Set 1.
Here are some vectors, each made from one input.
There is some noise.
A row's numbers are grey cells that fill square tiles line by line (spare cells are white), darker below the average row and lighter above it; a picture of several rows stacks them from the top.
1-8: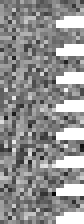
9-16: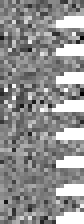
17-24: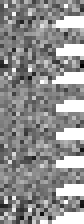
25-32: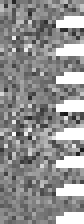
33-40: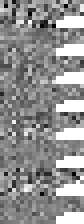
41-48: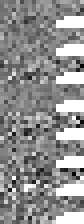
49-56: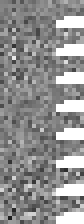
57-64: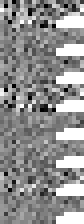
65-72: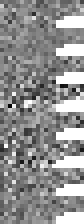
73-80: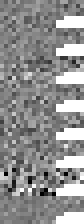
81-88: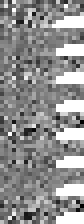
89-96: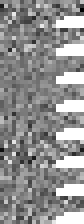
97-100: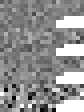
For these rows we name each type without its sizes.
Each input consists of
a point on a line, together with either a fixed value, or three true/false values.
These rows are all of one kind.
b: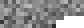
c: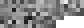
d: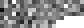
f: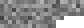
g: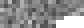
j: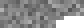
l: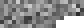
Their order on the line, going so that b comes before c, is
b, l, g, j, c, f, d.
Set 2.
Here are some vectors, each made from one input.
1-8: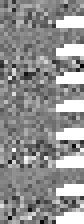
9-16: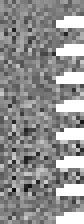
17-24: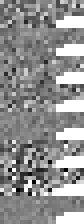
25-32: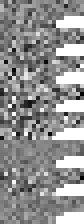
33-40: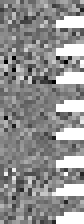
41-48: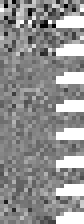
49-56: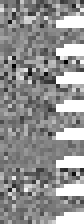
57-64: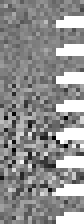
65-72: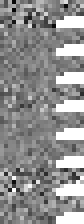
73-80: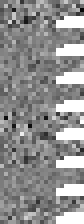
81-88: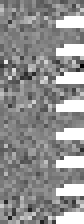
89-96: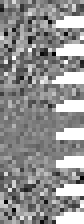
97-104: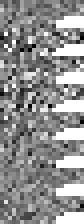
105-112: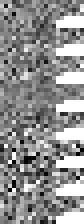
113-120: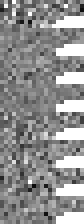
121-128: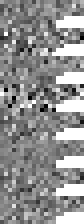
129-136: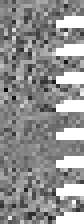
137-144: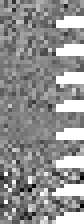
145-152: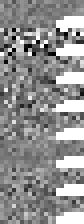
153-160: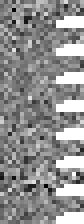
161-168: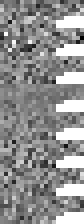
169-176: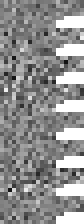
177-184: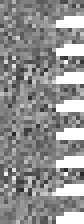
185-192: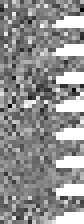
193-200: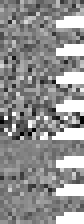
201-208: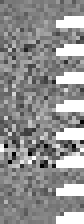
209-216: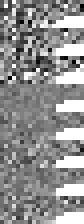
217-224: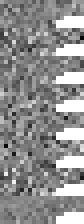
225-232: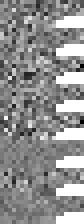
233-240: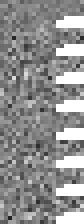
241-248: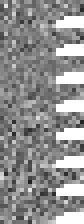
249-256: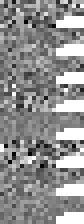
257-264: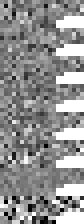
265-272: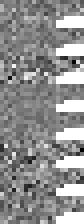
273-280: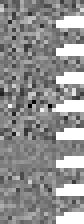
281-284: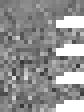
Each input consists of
either a point on an 11-point line, or a point on a 12-point line and a point on a 20-point line.
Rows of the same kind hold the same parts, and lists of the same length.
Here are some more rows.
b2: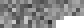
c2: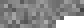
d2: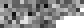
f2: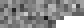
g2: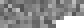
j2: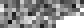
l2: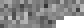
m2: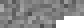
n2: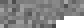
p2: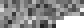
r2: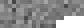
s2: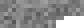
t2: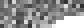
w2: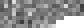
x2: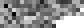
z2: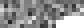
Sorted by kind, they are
b2, d2, f2, g2, l2, x2
c2, j2, m2, n2, p2, r2, s2, t2, w2, z2

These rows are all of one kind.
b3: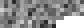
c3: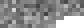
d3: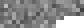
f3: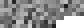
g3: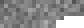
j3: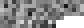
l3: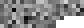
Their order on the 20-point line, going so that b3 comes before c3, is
j3, l3, g3, b3, f3, c3, d3.
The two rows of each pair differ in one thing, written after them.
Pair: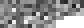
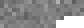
the place on the 20-point line
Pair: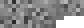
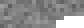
the place on the 20-point line
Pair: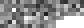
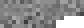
the place on the 12-point line
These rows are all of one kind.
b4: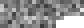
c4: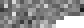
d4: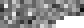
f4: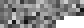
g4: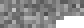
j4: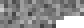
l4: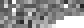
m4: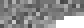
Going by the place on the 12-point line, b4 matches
g4 and j4.
